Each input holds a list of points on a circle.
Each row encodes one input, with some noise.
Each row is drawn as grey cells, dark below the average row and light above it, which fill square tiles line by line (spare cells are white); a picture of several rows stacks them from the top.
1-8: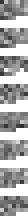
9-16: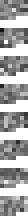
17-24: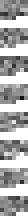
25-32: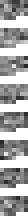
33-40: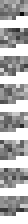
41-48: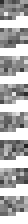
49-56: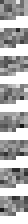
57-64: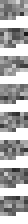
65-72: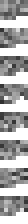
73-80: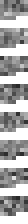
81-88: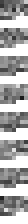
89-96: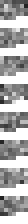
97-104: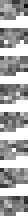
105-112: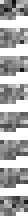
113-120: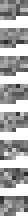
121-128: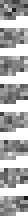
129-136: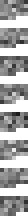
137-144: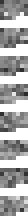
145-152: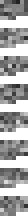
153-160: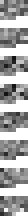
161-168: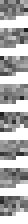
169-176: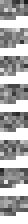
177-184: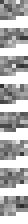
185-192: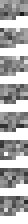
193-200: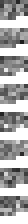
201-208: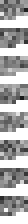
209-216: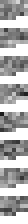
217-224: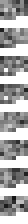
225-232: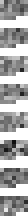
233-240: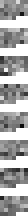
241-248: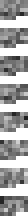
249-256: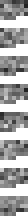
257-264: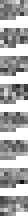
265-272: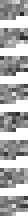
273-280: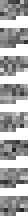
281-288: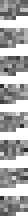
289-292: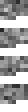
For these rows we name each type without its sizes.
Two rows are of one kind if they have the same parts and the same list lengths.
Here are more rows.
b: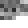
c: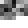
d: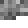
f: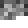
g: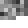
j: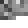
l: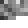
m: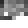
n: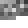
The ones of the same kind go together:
b, f, g, m, n
c
d, j, l

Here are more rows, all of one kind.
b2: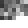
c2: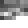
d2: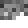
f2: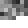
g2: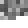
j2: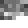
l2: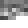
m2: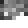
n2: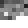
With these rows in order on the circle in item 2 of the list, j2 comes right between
f2 and n2.
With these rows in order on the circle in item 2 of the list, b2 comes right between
d2 and g2.
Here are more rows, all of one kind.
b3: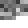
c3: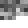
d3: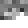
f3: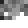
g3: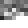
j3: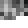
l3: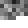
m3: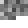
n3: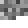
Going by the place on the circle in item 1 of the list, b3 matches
c3, d3 and g3.
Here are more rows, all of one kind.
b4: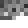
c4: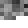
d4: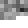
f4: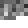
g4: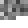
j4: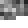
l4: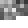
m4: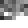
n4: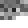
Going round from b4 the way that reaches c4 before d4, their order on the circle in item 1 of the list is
b4, f4, c4, j4, l4, g4, d4, n4, m4.
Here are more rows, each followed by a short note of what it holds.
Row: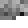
a list of one item
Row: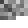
a list of one item
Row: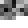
the empty list
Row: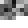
the empty list
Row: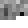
a list of one item
